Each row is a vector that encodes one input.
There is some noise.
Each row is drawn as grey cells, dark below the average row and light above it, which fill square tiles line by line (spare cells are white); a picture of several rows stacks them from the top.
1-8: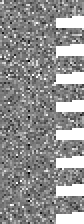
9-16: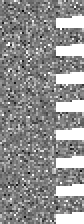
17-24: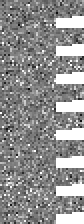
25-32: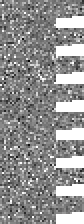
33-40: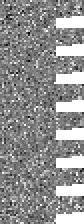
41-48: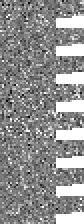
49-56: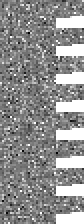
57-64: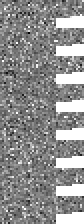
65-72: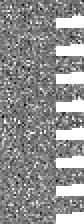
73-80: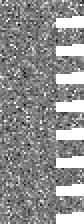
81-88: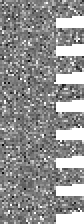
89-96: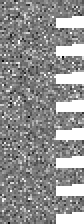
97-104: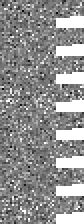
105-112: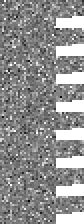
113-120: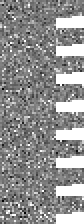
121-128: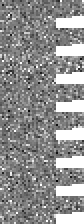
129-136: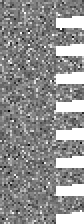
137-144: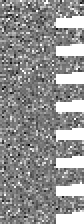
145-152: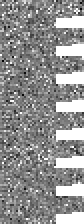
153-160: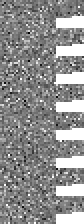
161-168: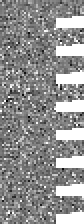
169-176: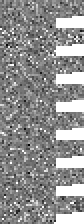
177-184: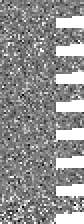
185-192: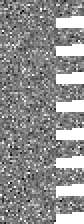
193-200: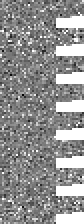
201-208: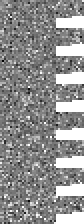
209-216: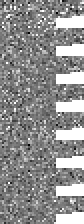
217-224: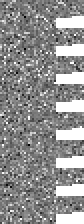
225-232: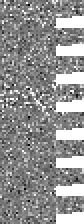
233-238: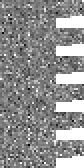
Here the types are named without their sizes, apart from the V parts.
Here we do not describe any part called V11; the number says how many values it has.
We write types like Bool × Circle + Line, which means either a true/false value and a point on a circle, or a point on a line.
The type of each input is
(Bool × Bool × Bool × Bool + Unit) × (Line + V11).
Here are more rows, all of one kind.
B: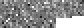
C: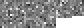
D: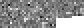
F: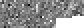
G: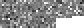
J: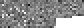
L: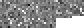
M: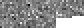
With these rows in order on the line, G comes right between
C and D.
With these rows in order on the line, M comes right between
B and C.
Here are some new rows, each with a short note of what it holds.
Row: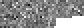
a point on a line
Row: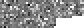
a point on a line and four true/false values
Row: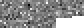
a point on a line and four true/false values
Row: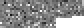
four true/false values and a value of V11
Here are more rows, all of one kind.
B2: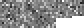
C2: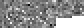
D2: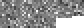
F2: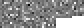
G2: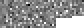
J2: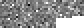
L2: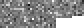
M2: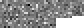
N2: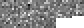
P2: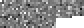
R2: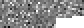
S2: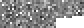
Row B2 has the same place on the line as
C2, F2, J2 and L2.
